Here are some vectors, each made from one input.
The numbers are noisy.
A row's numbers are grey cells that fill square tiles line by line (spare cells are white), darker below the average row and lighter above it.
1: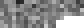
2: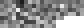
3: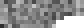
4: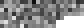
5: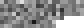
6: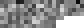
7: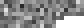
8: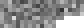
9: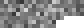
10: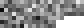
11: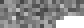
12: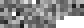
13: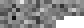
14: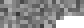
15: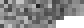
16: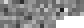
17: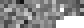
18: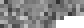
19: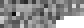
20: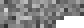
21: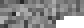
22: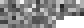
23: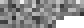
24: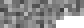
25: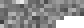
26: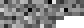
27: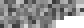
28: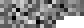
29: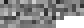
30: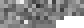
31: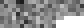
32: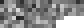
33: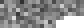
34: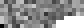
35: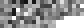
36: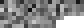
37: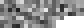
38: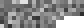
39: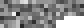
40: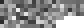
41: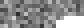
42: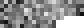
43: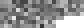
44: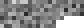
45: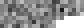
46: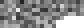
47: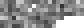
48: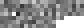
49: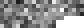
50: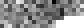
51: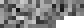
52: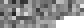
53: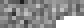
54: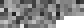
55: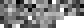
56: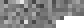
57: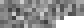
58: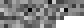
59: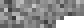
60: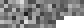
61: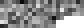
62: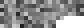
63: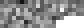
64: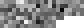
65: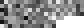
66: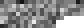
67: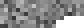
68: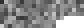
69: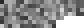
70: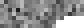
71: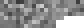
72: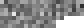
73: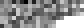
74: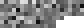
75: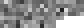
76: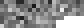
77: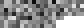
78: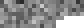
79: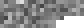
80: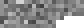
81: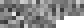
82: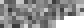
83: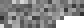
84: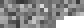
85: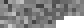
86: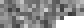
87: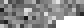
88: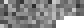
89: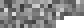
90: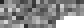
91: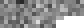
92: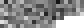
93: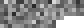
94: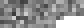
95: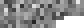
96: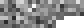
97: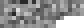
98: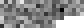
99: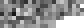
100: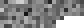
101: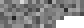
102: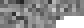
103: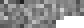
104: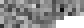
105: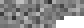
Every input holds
a point on a 10-point circle and a true/false value.
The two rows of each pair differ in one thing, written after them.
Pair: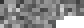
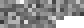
the true/false value
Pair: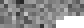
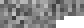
the true/false value
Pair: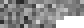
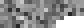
the true/false value
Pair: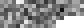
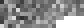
the true/false value
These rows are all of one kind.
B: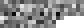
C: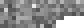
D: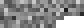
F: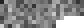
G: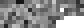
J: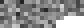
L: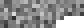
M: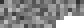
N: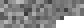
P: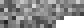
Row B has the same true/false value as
F, G, J and M.
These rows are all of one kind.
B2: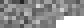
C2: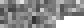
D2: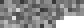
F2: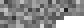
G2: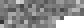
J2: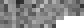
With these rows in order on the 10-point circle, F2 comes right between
B2 and C2.
